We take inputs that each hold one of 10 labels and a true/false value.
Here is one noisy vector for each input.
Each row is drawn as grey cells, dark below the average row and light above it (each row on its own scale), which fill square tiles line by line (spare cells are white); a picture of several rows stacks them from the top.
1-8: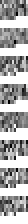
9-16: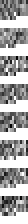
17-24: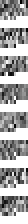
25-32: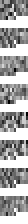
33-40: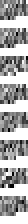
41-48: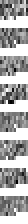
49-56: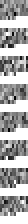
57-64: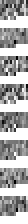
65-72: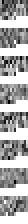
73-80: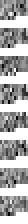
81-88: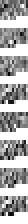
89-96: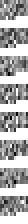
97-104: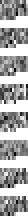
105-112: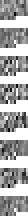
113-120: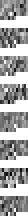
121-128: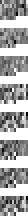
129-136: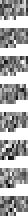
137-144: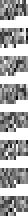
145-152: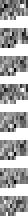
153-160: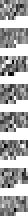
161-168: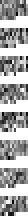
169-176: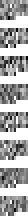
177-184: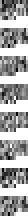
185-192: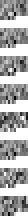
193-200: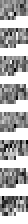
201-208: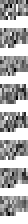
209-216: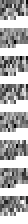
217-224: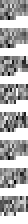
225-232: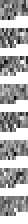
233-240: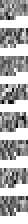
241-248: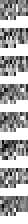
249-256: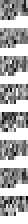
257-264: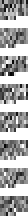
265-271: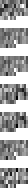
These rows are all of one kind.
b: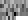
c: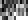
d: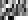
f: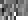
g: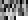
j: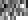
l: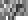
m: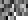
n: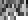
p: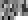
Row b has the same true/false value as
d, l and p.
